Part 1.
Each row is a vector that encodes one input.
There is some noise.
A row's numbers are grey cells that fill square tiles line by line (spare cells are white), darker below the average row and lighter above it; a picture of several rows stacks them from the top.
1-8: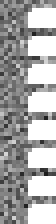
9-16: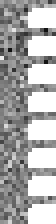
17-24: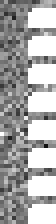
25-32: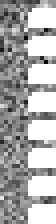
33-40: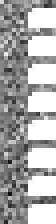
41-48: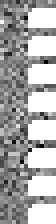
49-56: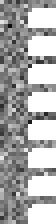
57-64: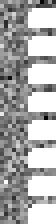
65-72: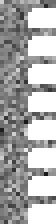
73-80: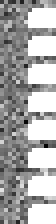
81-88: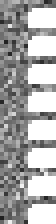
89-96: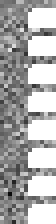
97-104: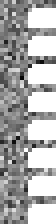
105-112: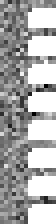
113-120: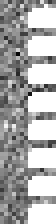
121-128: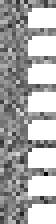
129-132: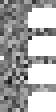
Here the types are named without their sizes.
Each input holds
a list of points on a line.
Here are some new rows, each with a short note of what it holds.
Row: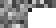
the empty list
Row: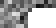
the empty list
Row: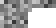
a list of two items
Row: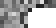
the empty list
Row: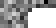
the empty list
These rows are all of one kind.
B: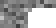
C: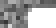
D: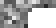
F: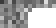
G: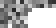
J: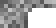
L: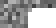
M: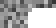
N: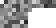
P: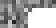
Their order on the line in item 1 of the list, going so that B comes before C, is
N, D, J, B, P, F, L, C, M, G.
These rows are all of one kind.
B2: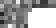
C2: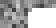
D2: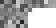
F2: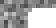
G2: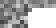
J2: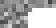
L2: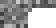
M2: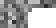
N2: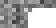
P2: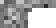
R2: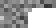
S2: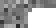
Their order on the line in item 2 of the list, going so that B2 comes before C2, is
B2, L2, S2, R2, N2, M2, F2, J2, D2, G2, P2, C2.
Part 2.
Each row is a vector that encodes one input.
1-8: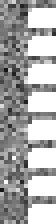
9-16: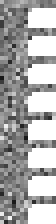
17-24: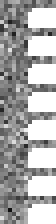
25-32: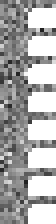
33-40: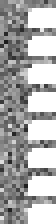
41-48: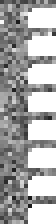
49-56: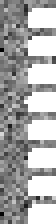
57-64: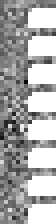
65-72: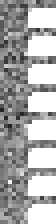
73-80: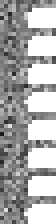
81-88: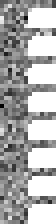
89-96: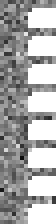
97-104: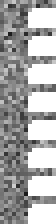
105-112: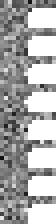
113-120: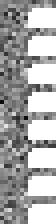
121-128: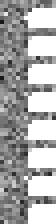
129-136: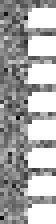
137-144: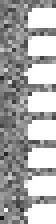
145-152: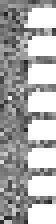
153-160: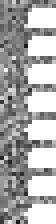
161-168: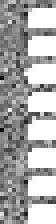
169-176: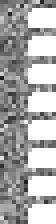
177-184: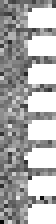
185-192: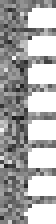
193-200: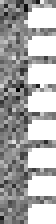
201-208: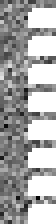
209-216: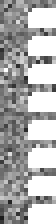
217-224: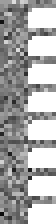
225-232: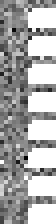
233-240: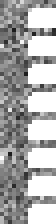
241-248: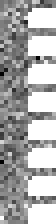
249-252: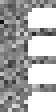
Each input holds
a list of up to two points on an 8-point circle.
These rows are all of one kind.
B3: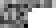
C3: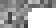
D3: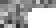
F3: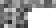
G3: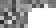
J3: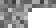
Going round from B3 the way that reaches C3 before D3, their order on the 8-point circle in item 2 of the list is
B3, G3, J3, F3, C3, D3.
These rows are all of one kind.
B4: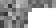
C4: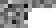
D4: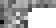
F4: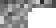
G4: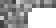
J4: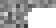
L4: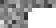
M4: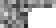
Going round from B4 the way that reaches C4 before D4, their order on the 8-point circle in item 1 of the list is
B4, C4, L4, M4, J4, F4, D4, G4.
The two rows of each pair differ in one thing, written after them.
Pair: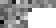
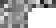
the place on the 8-point circle in item 2 of the list
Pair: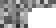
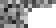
the place on the 8-point circle in item 2 of the list
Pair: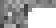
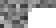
the place on the 8-point circle in item 2 of the list
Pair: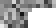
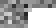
the place on the 8-point circle in item 1 of the list
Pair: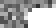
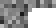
the place on the 8-point circle in item 1 of the list
